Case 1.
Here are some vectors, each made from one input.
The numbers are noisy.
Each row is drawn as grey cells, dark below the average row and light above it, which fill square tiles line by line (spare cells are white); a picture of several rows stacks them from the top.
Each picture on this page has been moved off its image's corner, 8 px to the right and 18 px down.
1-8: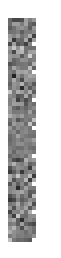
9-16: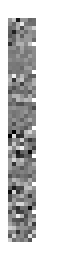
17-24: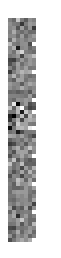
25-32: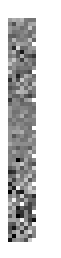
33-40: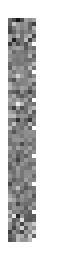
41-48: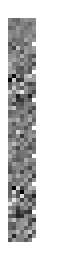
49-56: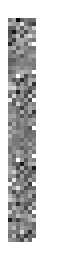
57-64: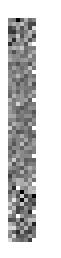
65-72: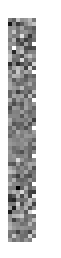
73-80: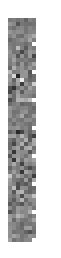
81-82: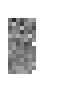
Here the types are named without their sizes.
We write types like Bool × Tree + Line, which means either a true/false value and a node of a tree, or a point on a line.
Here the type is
List(Line).
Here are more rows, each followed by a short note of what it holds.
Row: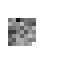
a list of one item
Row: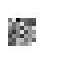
a list of one item
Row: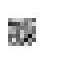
the empty list
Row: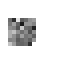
a list of one item
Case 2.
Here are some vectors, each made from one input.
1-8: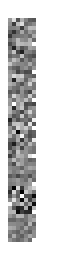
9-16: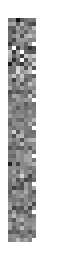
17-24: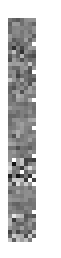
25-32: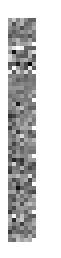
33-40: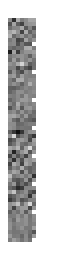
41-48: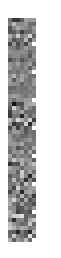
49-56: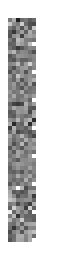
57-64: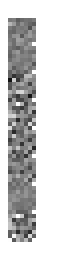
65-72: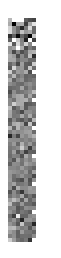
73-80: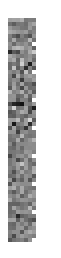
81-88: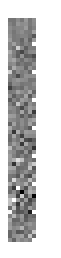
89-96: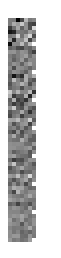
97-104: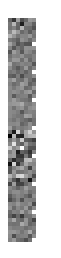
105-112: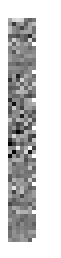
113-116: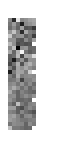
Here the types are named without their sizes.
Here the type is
List(Line).
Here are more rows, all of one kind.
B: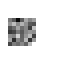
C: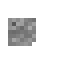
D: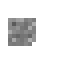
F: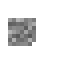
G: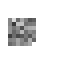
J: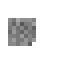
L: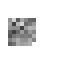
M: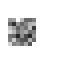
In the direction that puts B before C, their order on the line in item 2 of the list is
B, M, F, G, J, D, L, C.
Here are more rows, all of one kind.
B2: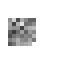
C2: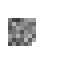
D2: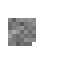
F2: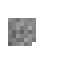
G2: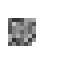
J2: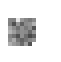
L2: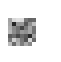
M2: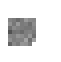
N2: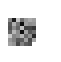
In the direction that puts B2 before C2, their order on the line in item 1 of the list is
L2, N2, M2, B2, F2, C2, D2, G2, J2.
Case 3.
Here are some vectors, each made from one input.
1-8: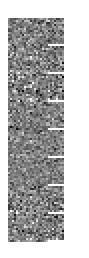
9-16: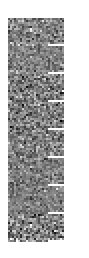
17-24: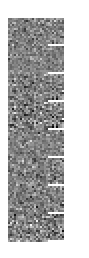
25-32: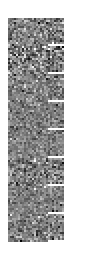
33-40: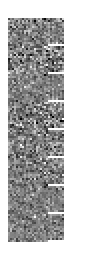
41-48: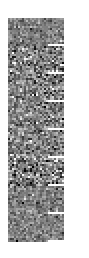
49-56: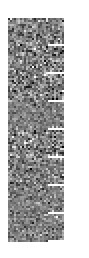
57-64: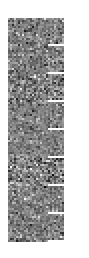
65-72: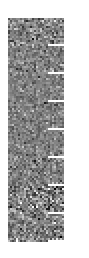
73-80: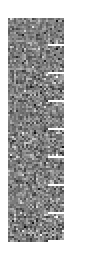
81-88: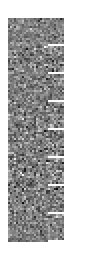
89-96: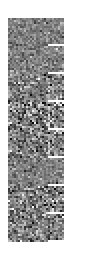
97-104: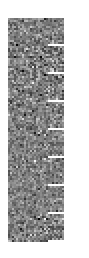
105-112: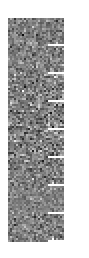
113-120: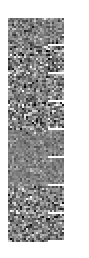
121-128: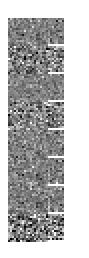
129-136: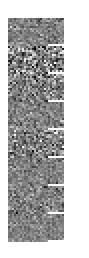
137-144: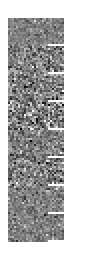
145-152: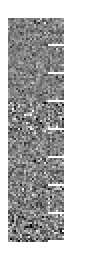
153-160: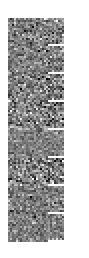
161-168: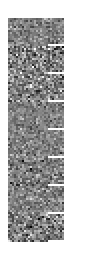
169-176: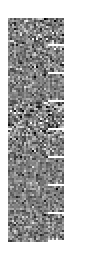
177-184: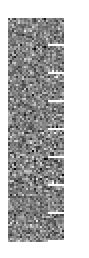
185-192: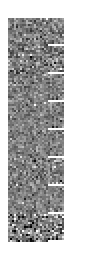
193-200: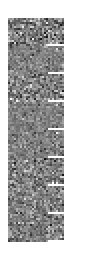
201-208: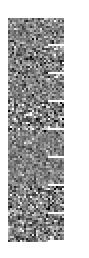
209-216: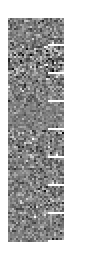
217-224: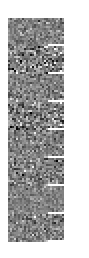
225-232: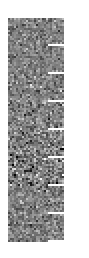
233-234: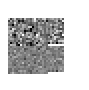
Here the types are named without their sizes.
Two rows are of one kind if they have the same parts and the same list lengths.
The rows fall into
2 kinds.
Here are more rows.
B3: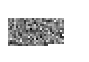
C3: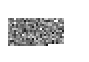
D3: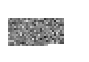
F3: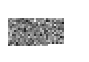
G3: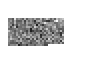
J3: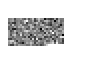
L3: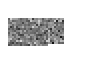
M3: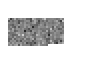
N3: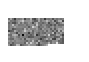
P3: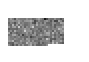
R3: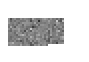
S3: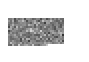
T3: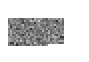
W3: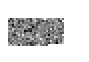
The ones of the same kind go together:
B3, D3, G3, J3, L3, N3, P3, T3
C3, F3, M3, R3, S3, W3

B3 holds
a point on a line and a node of a tree.
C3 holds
a point on a line.
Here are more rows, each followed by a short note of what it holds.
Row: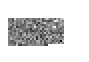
a point on a line and a node of a tree
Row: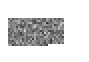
a point on a line and a node of a tree
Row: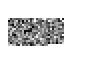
a point on a line
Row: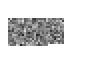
a point on a line and a node of a tree
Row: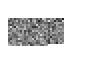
a point on a line
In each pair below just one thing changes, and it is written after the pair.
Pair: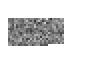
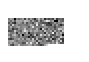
the place on the line
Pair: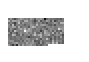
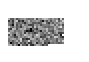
the node of the tree
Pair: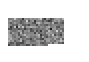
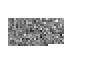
the node of the tree
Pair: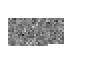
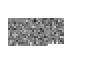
the place on the line
